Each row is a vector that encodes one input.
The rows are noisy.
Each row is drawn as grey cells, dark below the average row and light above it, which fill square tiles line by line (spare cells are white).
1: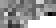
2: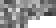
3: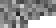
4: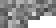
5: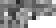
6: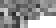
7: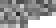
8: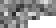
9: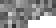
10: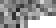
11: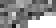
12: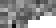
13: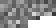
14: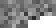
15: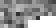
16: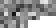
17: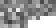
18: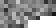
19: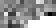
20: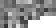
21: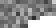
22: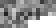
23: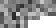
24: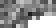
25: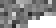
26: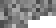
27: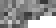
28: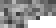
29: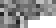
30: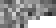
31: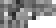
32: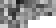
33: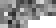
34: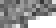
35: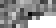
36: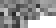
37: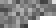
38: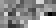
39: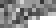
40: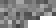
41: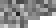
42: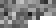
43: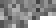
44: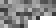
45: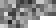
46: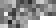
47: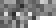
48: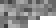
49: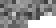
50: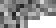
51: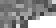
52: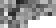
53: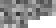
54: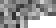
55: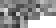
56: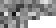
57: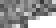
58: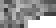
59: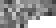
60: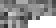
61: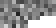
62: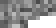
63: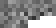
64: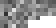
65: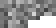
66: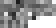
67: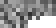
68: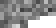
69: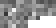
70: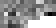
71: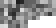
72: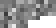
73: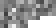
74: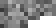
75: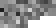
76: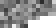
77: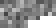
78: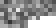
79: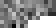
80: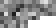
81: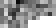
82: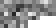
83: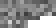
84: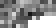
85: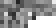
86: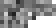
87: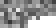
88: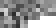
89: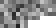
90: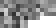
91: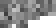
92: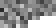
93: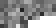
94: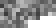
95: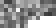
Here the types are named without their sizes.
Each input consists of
a point on a line, together with either a fixed value, or three true/false values.
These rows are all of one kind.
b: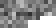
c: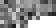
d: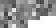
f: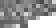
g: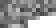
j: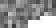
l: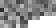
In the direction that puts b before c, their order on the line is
b, j, d, g, f, l, c.
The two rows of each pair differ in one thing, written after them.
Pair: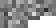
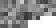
the place on the line
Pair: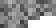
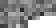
one of the three true/false values
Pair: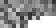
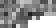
the place on the line
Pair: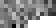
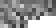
the place on the line
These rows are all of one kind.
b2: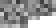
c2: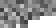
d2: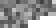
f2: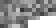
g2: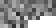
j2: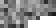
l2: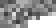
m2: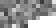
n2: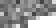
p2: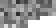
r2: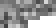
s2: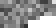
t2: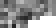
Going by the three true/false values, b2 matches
f2 and n2.
